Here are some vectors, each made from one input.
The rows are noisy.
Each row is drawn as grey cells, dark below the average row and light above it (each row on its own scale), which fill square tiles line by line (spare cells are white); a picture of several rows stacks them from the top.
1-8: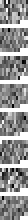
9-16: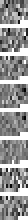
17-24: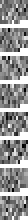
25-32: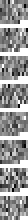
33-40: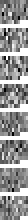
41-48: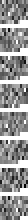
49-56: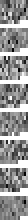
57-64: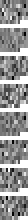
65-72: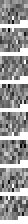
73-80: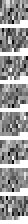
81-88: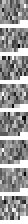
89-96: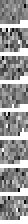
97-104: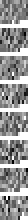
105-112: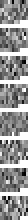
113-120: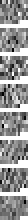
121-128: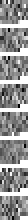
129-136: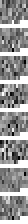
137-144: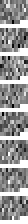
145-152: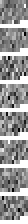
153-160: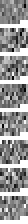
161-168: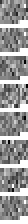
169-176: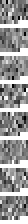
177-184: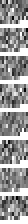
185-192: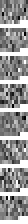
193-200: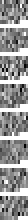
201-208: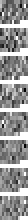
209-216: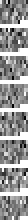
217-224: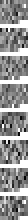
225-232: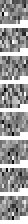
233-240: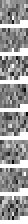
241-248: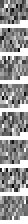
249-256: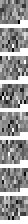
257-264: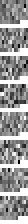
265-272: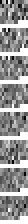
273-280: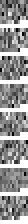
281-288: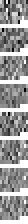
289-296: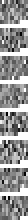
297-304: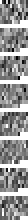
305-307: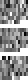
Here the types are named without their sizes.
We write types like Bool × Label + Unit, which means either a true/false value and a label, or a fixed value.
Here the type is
List(Line).
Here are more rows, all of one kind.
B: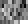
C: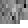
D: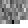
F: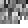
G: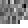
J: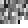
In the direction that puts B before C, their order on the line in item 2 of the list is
J, F, B, G, C, D.
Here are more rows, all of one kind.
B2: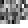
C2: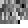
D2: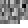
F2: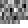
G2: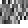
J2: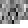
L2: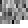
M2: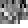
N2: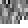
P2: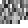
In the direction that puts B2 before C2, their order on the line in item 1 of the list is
J2, B2, L2, F2, M2, D2, C2, N2, G2, P2.
